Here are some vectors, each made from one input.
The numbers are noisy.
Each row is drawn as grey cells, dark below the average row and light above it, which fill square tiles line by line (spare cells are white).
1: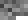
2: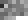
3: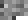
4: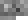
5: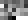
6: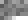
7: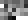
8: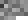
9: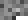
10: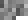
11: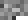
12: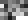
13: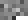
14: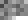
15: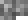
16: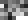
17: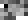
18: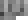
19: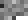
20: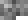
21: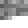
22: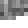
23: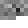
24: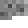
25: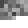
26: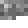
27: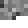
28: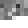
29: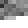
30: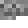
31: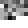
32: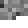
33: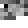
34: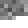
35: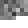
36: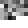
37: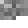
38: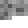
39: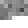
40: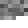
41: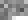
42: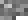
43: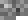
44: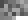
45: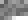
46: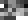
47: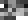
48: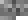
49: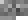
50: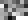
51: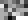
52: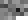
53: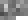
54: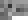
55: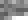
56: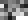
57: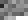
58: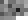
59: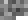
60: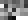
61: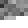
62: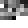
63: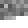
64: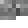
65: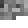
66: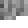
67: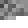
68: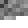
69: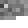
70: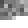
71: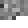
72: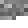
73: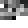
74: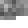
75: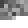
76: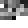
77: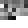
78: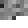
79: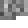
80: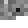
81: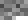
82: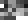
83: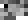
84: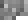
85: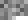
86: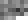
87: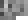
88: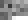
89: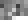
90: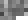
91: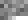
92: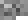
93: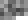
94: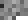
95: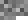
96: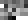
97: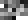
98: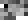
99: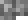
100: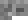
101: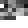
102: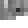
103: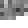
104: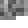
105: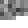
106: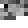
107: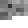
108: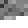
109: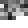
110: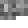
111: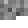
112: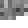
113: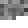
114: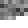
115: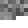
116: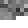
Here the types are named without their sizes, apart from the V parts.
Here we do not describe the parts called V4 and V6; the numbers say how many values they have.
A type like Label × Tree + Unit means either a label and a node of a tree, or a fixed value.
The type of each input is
Bool × Bool × Bool × Bool × Label × V4 + V6.
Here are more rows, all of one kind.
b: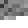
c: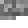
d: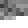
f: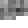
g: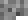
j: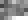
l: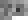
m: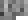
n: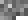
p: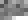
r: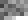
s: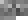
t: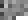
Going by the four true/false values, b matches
n and p.
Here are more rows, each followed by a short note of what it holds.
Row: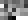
a value of V6
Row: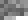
a label, four true/false values and a value of V4
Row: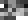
a value of V6
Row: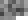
a label, four true/false values and a value of V4
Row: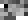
a value of V6
